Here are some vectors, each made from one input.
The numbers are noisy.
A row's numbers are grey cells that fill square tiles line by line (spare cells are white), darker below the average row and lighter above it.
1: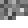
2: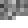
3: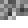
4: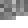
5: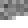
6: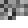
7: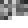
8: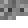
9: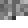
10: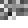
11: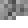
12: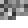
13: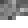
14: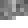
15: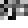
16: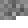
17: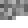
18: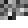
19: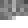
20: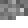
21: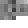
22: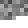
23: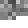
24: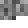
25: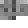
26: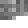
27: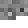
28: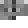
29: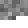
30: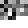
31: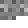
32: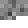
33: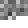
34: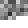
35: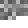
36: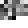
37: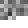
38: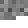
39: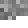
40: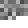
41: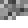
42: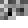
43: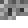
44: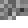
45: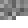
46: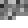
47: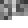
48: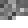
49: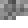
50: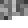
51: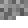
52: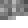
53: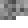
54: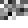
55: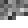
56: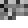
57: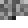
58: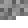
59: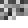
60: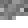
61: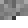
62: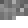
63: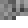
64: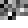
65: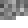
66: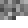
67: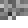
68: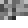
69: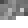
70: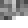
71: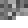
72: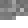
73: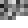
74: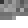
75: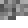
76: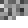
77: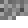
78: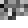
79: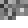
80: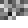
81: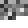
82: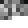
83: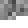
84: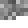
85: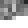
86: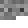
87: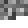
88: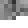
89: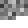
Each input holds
a point on a 4-point line, together with either a point on a 4-point line, or a point on a 5-point line.
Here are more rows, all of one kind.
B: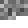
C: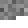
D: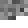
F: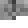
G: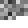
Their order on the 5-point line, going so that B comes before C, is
D, B, F, C, G.
